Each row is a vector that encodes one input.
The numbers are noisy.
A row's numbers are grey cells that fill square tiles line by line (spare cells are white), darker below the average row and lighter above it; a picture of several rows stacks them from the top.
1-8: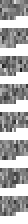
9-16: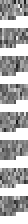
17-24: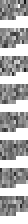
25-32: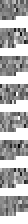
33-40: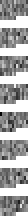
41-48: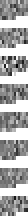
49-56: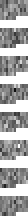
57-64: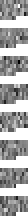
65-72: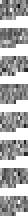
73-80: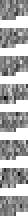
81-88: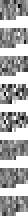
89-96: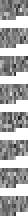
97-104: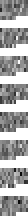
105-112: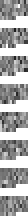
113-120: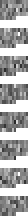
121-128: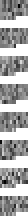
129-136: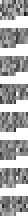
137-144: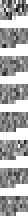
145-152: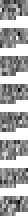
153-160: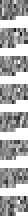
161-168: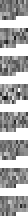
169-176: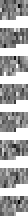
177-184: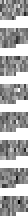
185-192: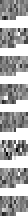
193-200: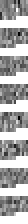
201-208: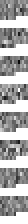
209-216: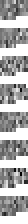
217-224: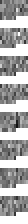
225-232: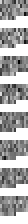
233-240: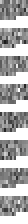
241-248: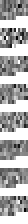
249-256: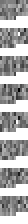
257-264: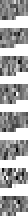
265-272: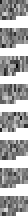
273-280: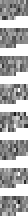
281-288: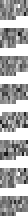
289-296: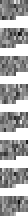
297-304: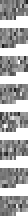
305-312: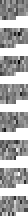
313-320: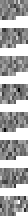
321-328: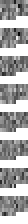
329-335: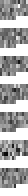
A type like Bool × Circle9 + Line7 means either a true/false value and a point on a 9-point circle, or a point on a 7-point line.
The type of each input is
List3(Line5).
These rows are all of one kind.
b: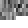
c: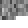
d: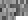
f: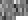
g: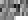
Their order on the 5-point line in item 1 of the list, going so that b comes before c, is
b, g, d, c, f.
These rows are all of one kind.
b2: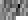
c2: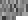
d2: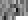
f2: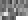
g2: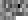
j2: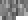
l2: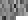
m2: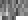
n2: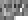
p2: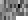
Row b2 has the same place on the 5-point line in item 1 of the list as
g2 and p2.
